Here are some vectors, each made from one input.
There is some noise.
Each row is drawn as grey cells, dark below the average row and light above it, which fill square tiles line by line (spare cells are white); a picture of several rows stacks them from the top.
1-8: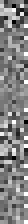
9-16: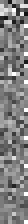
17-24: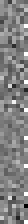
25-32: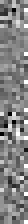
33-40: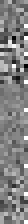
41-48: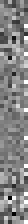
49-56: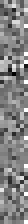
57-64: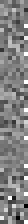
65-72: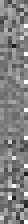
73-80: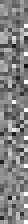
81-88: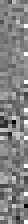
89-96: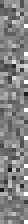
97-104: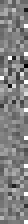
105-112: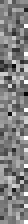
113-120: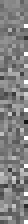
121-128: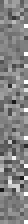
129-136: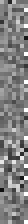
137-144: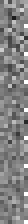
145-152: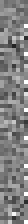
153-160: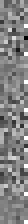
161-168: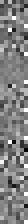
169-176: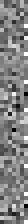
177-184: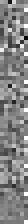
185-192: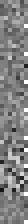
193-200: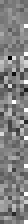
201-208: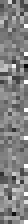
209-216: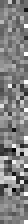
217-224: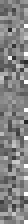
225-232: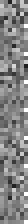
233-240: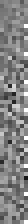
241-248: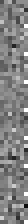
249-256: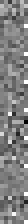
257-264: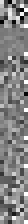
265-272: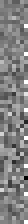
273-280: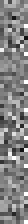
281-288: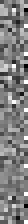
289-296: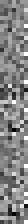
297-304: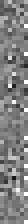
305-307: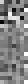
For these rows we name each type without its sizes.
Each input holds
a true/false value, together with either a label, or a point on a line.
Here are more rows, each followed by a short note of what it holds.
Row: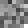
a point on a line and a true/false value
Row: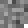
a label and a true/false value
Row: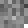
a label and a true/false value
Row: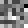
a label and a true/false value
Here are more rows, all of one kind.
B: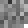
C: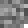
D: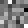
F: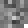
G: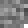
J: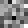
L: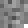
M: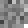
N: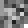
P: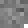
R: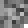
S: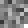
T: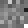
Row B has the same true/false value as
D, F and M.
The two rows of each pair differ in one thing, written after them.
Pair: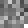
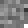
the place on the line
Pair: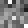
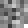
the place on the line
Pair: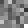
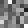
the place on the line
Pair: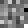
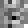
the place on the line
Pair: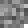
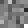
the true/false value
